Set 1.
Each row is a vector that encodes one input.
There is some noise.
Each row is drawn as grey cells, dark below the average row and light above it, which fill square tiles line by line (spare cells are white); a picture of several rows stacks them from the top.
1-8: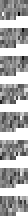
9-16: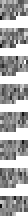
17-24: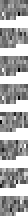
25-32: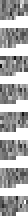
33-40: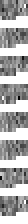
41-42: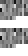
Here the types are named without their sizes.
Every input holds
a label.
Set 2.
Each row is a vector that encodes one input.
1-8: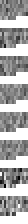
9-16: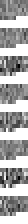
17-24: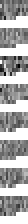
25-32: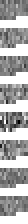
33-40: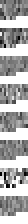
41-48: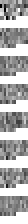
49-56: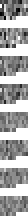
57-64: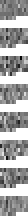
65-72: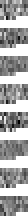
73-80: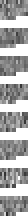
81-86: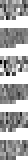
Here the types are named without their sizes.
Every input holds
a point on a line.
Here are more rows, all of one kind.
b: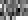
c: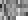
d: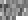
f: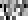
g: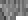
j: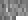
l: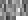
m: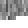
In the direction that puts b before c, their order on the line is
j, g, l, b, f, d, m, c.
